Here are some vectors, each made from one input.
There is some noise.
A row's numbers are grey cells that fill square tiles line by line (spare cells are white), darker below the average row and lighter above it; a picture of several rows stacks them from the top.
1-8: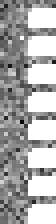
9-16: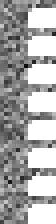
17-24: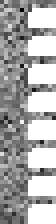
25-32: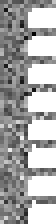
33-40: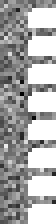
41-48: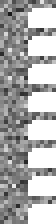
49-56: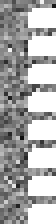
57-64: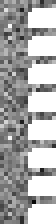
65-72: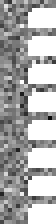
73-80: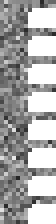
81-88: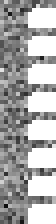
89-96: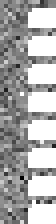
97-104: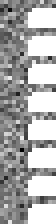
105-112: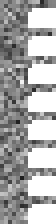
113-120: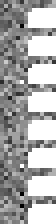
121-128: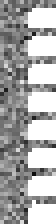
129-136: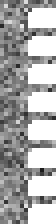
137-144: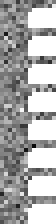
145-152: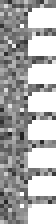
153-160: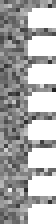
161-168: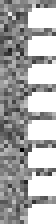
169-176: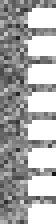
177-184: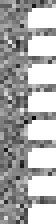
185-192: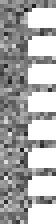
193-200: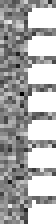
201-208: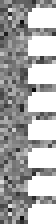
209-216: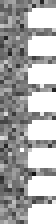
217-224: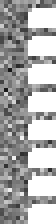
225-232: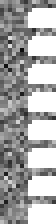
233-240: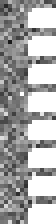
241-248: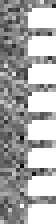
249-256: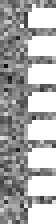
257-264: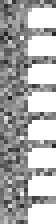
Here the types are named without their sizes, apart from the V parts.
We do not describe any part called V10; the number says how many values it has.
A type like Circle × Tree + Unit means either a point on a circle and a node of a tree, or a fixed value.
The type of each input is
Bool × Line × (Line + V10).
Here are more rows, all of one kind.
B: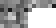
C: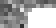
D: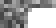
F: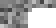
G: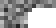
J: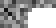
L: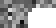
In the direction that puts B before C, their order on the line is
B, C, D, F, G, L, J.
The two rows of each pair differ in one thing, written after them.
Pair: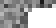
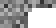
the true/false value
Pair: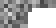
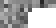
the true/false value
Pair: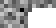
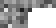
the place on one of the two lines
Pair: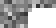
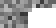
the true/false value
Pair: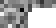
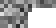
the true/false value
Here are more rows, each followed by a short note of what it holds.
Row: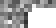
a point on each of two lines and a true/false value
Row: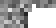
a point on each of two lines and a true/false value
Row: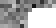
a point on a line, a true/false value and a value of V10
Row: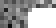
a point on a line, a true/false value and a value of V10
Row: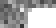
a point on a line, a true/false value and a value of V10
